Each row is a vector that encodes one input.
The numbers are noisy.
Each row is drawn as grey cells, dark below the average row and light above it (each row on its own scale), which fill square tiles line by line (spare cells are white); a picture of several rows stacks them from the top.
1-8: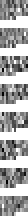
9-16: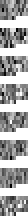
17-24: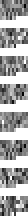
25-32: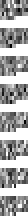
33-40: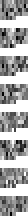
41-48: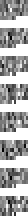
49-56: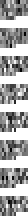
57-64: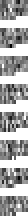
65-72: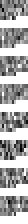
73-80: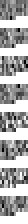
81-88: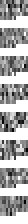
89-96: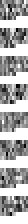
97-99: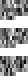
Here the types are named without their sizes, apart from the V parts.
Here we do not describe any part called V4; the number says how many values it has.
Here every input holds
either a fixed value, or a label, a true/false value and a value of V4.
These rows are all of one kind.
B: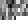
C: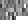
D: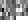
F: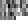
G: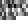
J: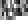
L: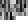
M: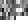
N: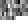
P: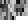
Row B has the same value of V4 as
G and P.
